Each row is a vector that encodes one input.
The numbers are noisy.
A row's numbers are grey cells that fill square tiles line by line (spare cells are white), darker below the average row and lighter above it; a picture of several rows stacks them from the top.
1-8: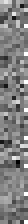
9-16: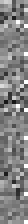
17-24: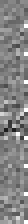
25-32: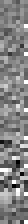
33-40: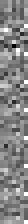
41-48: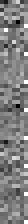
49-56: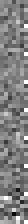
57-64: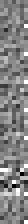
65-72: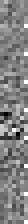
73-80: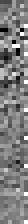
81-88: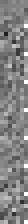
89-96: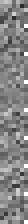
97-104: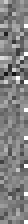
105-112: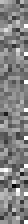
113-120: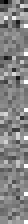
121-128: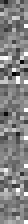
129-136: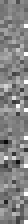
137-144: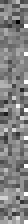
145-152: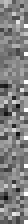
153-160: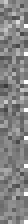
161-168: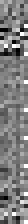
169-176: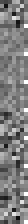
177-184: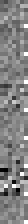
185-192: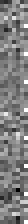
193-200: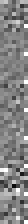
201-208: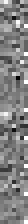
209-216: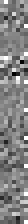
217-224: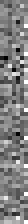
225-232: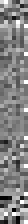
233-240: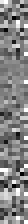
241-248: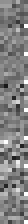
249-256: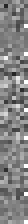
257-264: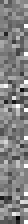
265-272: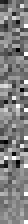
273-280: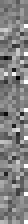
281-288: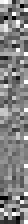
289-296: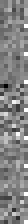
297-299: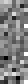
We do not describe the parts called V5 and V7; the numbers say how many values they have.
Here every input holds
either a point on an 8-point line, a true/false value, a value of V5 and a value of V7, or a node of an 11-node tree.
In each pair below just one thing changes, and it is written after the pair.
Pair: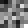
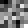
the place on the 8-point line
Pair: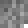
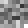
the value of V5
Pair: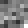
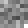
the true/false value
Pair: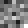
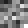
the value of V5
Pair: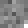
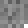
the value of V5
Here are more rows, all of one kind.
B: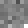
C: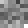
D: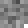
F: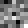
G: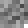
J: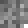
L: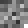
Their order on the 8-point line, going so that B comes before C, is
J, B, D, F, G, L, C.
